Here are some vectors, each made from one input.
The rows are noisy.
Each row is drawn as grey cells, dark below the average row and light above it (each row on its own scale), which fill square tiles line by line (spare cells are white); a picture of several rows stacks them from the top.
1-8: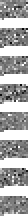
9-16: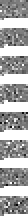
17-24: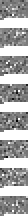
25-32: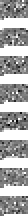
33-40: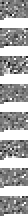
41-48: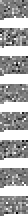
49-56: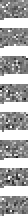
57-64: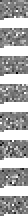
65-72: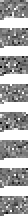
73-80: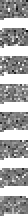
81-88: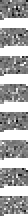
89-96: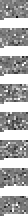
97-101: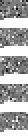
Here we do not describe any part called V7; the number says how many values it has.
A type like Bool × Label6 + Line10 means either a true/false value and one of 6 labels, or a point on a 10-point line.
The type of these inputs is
(Circle8 + V7) × Line6.
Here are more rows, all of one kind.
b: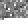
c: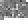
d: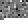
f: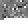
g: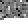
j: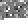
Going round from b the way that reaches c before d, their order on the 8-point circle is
b, f, c, j, g, d.
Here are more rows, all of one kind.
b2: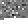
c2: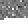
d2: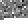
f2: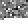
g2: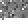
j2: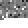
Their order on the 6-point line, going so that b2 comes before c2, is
f2, b2, g2, d2, j2, c2.
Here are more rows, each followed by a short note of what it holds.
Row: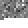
a point on a 6-point line and a value of V7
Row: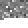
a point on a 6-point line and a value of V7
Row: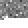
a point on an 8-point circle and a point on a 6-point line
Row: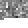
a point on a 6-point line and a value of V7
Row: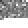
a point on a 6-point line and a value of V7
